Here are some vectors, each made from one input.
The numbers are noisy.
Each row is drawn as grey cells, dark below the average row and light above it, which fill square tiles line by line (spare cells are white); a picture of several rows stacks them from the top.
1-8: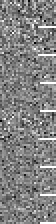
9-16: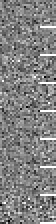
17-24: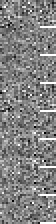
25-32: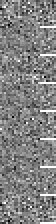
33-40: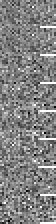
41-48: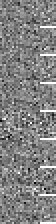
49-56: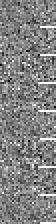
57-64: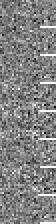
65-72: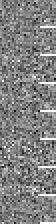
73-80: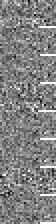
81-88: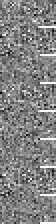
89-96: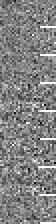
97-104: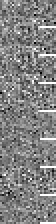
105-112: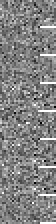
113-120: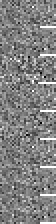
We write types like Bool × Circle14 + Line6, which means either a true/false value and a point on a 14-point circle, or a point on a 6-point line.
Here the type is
Bool × Line7 + Line6.
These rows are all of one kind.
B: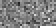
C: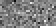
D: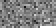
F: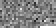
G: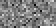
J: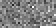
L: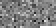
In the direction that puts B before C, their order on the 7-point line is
J, B, D, F, G, L, C.
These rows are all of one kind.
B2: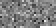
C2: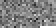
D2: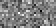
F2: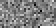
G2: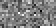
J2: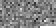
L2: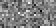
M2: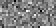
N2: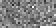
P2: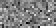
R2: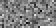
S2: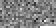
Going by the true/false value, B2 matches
C2, J2, N2 and S2.
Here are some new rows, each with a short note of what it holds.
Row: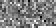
a point on a 6-point line
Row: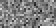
a point on a 7-point line and a true/false value
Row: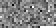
a point on a 7-point line and a true/false value
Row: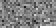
a point on a 7-point line and a true/false value
